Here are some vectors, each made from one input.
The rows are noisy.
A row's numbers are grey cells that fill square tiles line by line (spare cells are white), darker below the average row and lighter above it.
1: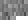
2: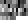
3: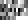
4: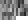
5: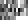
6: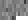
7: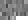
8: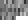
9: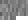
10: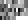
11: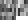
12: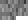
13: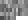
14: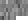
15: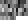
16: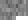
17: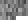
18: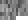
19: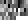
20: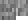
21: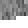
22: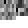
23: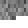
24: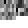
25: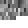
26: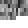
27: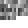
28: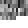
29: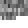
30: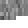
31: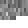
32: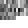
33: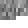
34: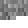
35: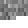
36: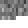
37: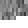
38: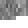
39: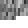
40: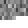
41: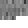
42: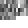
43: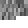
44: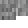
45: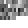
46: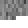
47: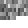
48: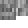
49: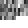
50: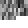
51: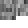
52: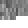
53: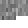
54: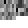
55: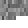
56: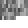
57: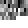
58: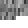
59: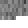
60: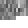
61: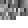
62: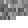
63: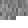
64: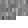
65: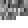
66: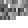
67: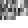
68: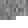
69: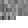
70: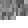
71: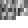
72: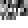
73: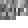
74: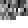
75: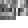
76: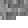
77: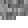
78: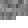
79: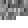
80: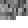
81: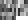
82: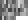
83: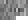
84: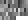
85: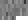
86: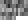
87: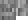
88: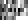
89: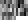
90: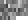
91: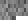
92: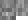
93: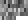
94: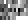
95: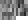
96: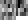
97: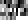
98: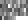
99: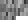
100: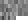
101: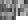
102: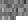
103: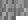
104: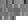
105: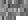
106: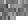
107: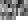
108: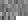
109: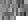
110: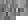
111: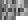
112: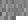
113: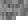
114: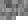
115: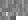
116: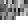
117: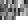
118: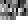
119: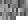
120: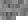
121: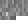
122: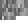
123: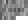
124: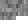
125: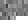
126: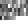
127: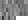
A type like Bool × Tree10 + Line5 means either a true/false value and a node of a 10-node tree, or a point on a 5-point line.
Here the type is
List2(Line5).
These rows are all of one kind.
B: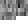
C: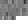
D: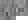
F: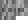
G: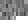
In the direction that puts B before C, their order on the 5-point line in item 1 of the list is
G, B, D, F, C.
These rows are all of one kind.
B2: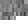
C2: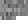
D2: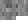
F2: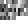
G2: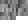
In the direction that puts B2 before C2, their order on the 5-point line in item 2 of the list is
D2, G2, B2, C2, F2.
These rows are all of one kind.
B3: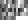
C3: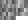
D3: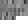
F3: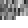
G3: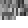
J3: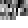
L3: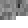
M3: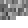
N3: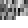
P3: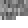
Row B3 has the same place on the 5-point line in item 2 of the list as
C3, G3, M3 and P3.
